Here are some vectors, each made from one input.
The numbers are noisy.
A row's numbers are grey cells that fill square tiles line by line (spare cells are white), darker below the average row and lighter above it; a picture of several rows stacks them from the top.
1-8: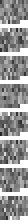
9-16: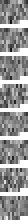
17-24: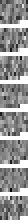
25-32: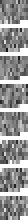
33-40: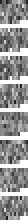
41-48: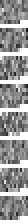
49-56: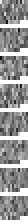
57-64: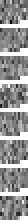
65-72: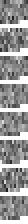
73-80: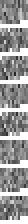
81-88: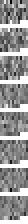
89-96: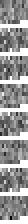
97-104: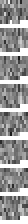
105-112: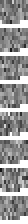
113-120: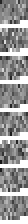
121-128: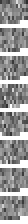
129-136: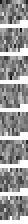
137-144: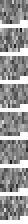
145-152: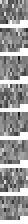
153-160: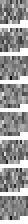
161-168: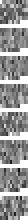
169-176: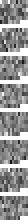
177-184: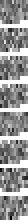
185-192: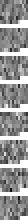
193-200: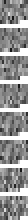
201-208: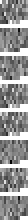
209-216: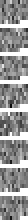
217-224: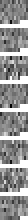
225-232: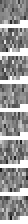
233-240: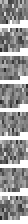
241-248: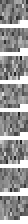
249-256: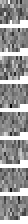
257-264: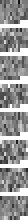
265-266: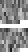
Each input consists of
either a point on a 7-point line, or a point on a 13-point line.
